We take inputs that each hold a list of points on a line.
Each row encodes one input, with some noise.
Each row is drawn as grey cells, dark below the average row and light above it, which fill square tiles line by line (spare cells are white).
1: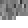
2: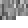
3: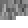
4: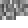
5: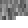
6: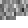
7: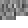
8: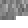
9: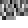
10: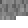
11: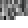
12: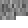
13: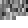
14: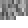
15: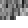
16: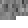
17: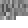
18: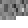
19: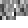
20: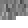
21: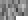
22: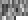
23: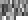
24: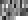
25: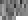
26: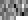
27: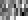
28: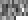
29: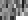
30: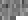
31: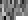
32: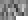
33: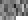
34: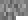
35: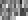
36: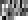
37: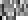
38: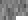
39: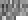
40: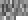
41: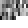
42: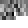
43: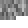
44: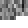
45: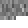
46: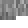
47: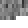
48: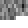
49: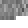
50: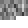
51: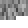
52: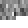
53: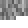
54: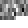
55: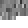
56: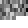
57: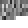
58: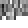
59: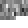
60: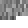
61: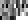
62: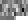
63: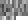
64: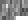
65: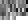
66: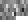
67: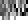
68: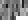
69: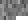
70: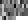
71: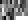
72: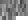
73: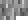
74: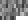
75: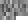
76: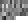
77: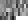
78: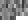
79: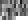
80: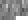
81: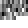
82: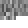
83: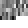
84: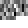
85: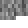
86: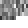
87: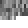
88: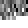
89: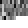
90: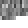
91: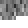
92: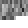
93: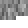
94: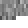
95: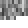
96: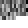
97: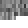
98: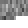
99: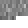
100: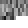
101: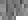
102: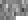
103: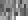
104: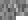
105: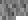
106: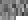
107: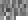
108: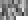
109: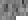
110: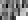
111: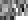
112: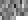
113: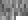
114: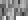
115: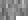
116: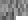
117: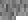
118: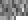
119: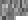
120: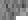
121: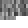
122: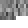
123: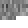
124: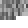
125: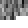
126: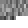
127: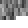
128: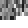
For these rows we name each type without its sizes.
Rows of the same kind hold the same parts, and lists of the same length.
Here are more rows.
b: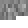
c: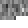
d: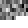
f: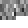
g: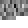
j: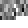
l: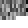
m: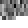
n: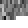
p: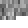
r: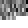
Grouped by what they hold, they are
b, f, g, j, p
c, m, n
d, l, r

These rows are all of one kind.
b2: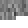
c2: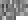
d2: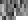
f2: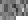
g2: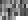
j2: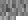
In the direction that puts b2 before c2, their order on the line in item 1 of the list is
f2, b2, g2, j2, c2, d2.
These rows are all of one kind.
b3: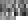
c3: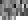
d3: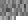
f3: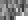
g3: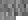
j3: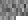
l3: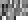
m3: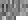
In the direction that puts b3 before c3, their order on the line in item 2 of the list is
b3, g3, j3, f3, d3, c3, l3, m3.
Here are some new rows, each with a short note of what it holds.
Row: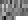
a list of one item
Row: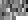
the empty list
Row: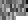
the empty list
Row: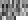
a list of two items
